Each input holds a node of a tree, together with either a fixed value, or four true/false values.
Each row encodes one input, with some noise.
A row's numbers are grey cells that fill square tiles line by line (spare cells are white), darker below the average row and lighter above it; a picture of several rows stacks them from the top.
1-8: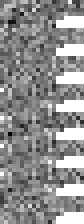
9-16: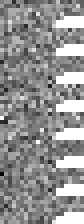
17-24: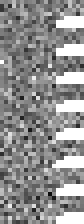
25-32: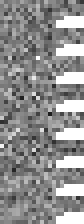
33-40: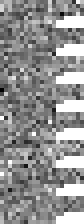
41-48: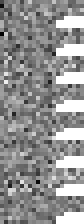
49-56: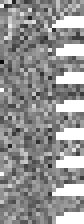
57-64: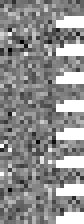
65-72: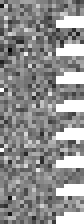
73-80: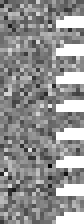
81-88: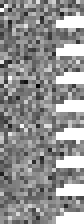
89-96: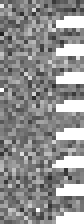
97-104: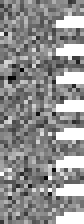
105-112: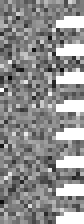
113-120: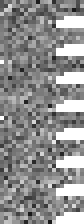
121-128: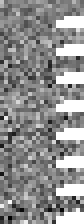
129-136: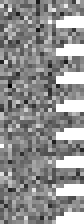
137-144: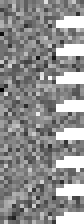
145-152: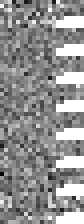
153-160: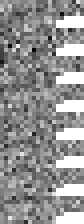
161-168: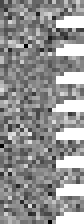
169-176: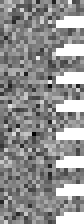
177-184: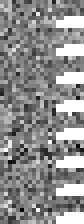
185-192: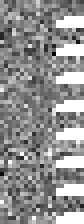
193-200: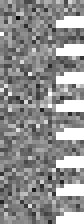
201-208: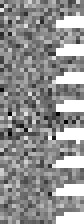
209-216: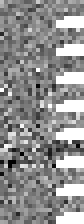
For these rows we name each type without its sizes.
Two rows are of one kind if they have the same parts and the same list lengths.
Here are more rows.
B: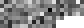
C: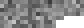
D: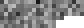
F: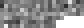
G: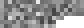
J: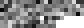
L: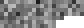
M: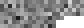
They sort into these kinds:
B, C, F, G, J, M
D, L

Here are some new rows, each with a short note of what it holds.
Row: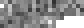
a node of a tree
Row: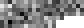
a node of a tree
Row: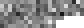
a node of a tree
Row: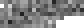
a node of a tree
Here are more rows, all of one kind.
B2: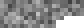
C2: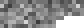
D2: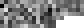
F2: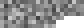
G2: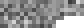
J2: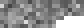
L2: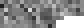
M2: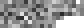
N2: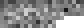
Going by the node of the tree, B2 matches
C2 and J2.
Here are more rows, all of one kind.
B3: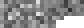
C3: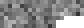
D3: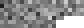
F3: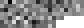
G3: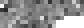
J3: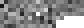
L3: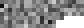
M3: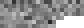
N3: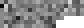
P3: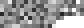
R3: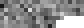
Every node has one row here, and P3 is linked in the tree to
D3.
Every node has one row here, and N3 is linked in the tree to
C3.
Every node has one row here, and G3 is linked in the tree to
B3, C3 and F3.
